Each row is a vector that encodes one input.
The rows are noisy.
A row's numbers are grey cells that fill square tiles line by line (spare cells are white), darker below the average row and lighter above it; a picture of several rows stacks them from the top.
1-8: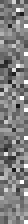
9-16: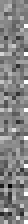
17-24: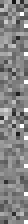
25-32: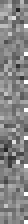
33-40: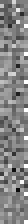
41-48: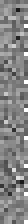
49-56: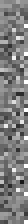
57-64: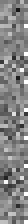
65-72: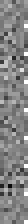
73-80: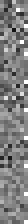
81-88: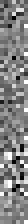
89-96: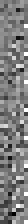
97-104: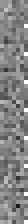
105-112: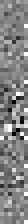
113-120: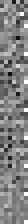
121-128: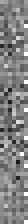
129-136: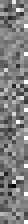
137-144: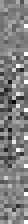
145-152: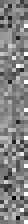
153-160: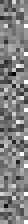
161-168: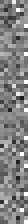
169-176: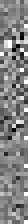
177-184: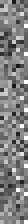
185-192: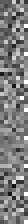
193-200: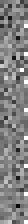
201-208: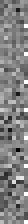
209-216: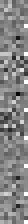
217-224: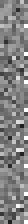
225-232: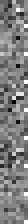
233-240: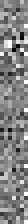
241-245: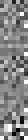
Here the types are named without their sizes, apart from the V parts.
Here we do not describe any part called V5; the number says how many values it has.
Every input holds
a list of items, each a true/false value and a value of V5.
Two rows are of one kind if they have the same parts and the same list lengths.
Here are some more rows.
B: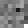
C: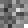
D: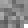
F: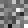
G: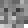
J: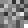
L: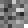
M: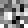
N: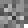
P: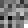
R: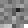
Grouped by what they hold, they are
B, N
C, D, F, G, L, R
J, P
M

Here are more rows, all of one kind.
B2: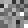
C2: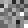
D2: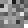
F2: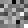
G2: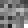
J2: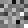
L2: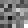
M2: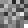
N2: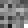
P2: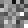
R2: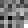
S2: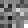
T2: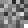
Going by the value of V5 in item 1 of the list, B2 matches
C2, L2 and S2.
